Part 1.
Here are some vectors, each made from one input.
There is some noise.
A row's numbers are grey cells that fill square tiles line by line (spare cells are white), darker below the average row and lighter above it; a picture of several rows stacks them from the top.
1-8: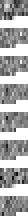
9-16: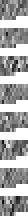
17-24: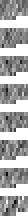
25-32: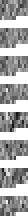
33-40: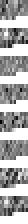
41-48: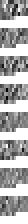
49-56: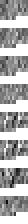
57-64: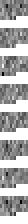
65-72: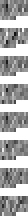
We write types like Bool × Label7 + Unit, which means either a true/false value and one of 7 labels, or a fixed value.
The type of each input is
Bool × Bool × Bool + Circle8.
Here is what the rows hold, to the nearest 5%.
About 25% of them hold a point on an 8-point circle. The rest hold three true/false values.
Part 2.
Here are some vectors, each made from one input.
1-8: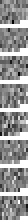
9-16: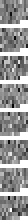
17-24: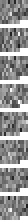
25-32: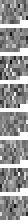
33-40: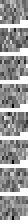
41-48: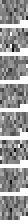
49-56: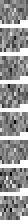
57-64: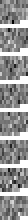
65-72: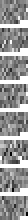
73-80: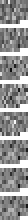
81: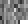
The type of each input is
Bool × Bool × Bool + Circle10.
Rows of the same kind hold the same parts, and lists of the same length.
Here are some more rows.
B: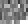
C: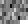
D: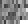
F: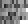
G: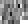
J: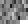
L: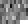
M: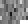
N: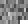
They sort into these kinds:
B, C, J, L, N
D, F, G, M

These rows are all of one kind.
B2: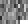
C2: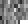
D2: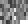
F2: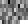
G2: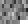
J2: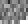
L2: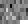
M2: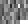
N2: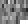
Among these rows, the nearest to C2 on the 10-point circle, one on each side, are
B2 and J2.
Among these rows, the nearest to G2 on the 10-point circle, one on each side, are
F2 and L2.
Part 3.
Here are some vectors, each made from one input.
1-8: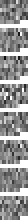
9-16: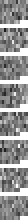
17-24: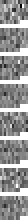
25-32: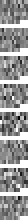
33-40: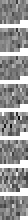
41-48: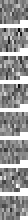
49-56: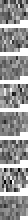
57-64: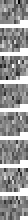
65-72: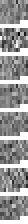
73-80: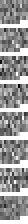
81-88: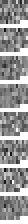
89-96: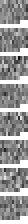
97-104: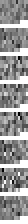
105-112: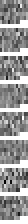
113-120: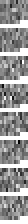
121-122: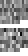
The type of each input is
Bool × Bool × Bool + Line10.
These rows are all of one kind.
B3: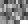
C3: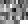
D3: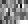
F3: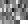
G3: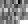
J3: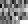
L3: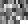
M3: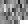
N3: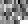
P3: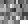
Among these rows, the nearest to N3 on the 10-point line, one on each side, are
G3 and M3.
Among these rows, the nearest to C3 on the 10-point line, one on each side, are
G3 and J3.
